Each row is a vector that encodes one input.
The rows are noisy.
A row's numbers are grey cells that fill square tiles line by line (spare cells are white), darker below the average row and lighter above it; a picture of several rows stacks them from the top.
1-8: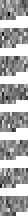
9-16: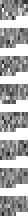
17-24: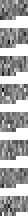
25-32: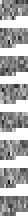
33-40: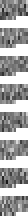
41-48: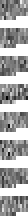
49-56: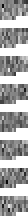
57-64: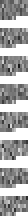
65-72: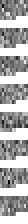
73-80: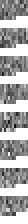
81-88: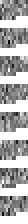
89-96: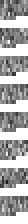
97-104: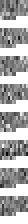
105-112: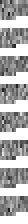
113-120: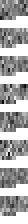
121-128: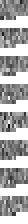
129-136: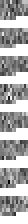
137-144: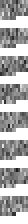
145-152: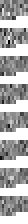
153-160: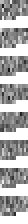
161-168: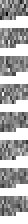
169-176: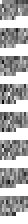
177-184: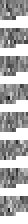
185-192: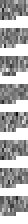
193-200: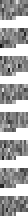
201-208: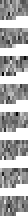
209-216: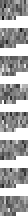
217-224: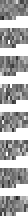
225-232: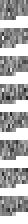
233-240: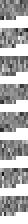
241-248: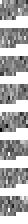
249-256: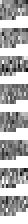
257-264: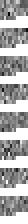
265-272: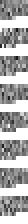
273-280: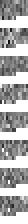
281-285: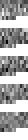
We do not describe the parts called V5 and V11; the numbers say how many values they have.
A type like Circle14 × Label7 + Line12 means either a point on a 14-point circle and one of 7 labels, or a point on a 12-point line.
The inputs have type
(Bool × V11 + (Tree10 + Unit) × V5) × Line7.
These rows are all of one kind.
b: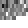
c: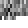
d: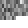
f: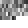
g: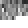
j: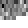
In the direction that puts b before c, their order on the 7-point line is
b, j, d, c, g, f.
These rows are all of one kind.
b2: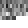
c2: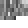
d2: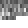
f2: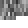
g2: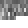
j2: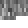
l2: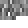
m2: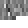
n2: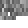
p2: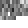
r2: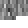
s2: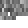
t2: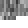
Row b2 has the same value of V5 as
c2 and m2.
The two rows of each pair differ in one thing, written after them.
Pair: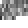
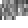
the value of V5
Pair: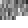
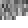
the node of the tree
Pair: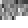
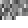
the value of V5
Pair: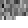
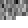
the node of the tree
